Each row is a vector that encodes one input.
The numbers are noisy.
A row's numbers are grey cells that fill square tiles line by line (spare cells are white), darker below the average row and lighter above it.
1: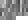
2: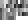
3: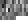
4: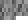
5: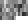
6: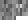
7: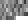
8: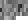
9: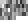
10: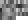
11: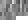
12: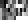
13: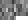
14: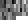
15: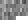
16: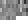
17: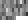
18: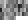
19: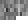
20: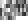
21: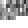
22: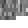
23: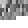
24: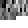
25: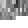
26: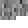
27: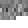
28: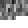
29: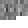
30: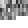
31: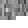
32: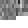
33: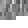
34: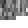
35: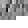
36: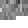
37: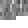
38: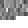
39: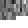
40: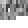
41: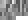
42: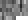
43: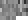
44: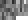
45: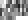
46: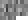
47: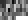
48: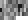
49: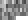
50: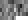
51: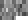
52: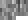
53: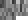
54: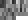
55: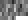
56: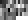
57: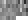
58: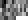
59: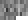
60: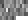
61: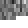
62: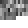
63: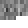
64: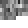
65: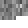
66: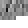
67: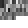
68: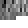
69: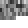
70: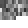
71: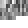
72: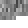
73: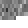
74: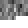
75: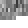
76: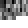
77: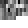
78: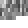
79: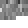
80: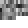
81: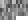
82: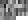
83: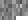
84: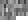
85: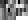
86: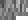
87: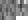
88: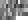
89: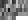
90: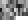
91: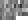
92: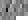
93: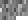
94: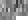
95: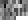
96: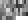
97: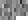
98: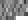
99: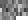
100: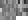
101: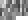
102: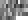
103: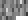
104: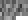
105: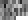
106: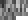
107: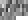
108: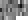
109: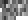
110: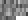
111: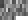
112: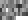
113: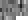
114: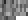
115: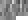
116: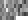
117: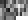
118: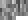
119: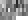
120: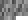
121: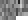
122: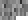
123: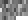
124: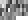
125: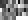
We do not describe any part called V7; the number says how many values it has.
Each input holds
a true/false value, together with either a point on a 9-point circle, or a value of V7.
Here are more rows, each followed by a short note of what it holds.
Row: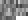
a point on a 9-point circle and a true/false value
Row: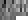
a point on a 9-point circle and a true/false value
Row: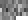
a true/false value and a value of V7
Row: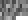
a point on a 9-point circle and a true/false value
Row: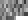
a point on a 9-point circle and a true/false value
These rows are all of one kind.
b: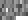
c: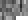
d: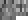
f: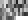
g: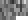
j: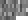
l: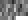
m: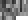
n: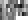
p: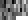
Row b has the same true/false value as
f and l.
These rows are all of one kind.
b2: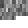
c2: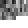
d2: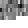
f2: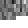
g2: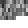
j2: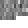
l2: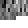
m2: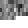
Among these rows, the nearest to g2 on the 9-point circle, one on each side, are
j2 and l2.
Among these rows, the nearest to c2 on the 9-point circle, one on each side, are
b2 and d2.
